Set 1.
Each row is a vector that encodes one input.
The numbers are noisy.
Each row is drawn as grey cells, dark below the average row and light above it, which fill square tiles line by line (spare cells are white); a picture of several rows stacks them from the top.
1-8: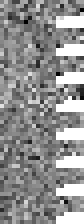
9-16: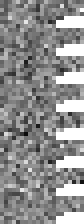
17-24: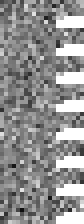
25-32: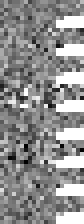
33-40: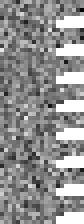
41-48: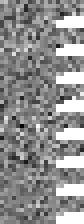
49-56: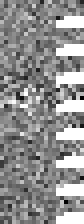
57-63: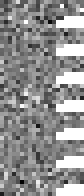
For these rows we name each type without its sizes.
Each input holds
a point on a line, together with either a fixed value, or four true/false values.
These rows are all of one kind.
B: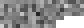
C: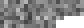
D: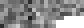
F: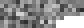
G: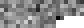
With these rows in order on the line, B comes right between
F and G.
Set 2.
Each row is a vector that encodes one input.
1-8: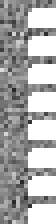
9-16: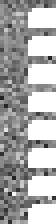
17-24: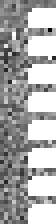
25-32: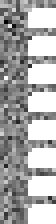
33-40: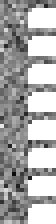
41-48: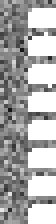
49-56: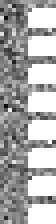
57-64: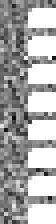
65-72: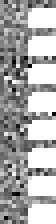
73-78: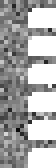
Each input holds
a node of each of two 10-node trees.
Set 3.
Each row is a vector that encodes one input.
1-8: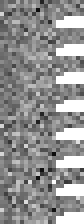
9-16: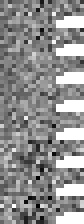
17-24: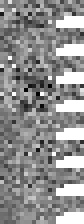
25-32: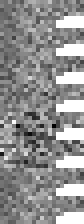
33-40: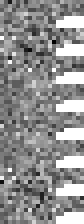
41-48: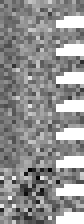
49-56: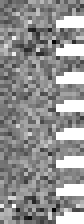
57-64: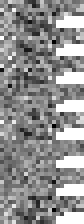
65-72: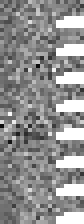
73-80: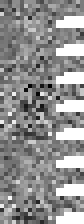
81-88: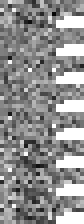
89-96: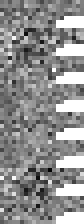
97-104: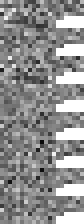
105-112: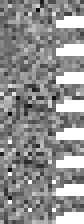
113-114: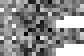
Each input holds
a point on a 10-point circle and a true/false value.
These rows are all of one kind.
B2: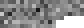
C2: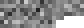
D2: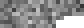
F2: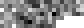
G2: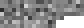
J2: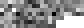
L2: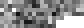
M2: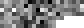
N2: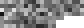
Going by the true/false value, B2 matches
C2, D2 and G2.
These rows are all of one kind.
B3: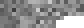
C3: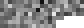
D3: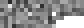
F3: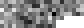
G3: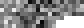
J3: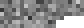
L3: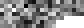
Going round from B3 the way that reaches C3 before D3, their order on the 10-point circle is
B3, F3, J3, G3, C3, L3, D3.
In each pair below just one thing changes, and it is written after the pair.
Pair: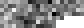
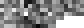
the place on the 10-point circle
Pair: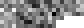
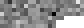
the true/false value
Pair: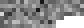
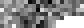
the true/false value
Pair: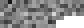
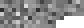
the place on the 10-point circle
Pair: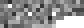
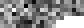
the true/false value
